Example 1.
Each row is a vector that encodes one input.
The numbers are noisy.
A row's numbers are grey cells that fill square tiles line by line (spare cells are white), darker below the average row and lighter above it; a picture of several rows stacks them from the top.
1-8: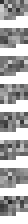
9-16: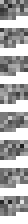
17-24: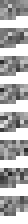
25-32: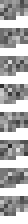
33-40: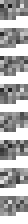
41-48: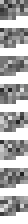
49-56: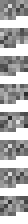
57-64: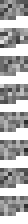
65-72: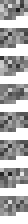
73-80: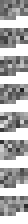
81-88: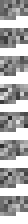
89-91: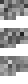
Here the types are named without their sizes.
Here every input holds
a node of a tree and a true/false value.
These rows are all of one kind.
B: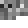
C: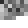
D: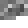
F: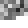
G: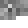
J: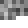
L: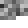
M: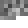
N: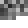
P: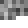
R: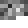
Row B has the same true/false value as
M, N and R.
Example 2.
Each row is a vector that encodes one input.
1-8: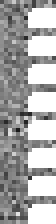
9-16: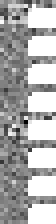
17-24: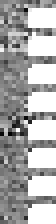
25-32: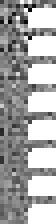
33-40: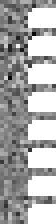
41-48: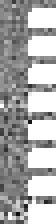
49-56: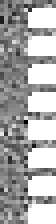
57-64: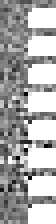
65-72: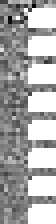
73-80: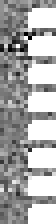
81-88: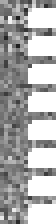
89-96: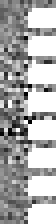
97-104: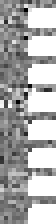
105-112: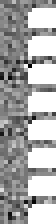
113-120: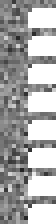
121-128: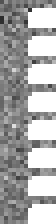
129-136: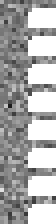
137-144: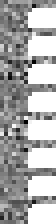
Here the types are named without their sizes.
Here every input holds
either a point on a circle, or a fixed value, or a node of a tree.
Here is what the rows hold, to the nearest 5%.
About 60% of them hold a point on a circle. About 5% of them hold a fixed value. The rest hold a node of a tree.
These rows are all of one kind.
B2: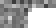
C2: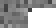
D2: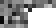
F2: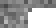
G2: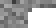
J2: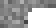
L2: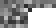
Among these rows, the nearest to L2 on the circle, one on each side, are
B2 and G2.
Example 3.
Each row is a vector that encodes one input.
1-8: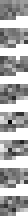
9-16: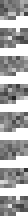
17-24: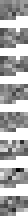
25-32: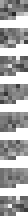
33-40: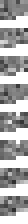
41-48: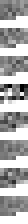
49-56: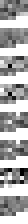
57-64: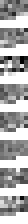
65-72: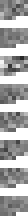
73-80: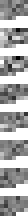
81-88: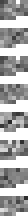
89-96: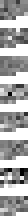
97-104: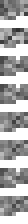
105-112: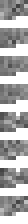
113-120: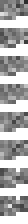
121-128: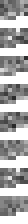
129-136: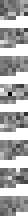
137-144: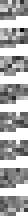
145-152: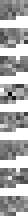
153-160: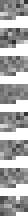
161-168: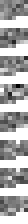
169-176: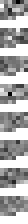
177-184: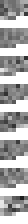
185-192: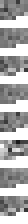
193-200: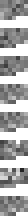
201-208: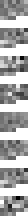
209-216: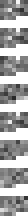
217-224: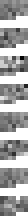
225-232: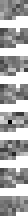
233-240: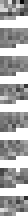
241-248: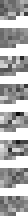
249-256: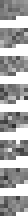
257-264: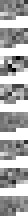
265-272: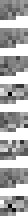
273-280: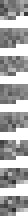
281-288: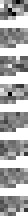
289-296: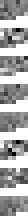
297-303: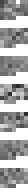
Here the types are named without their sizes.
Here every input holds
either a fixed value, or a node of a tree and a true/false value.
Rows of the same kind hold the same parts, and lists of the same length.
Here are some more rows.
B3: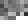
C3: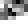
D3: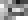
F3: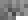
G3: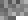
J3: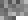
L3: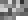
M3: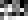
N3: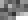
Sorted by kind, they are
B3, C3, D3, F3, G3, J3, L3, N3
M3

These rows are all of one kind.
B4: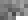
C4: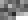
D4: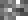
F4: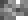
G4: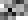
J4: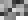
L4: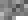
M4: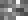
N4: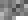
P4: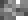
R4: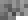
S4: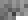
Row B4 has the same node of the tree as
G4, R4 and S4.
